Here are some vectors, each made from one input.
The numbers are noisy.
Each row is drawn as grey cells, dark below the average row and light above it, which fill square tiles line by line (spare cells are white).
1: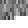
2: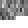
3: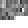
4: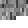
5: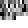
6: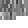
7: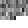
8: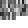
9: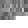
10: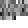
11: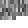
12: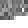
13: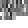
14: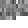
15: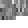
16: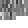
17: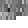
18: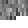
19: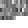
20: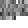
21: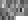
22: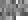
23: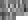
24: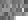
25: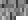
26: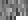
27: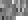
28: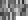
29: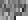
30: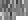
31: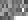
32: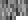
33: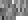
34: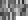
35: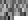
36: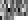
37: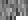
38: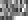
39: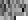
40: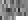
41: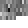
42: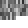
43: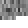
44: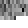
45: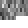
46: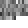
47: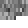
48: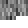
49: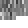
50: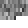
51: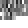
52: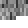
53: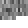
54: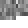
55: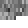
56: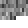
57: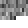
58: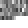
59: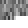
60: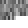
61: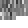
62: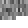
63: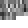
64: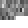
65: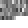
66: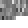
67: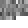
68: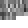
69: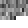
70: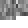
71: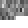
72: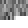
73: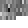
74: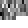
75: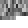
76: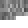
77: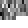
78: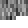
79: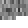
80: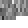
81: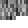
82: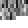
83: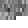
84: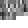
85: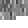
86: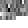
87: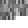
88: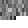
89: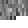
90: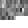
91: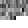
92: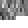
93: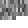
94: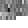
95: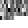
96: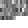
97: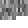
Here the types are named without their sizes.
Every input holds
a point on a circle.
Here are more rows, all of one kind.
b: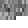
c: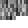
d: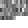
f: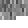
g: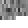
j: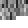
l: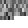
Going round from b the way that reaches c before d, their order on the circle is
b, f, j, c, d, l, g.
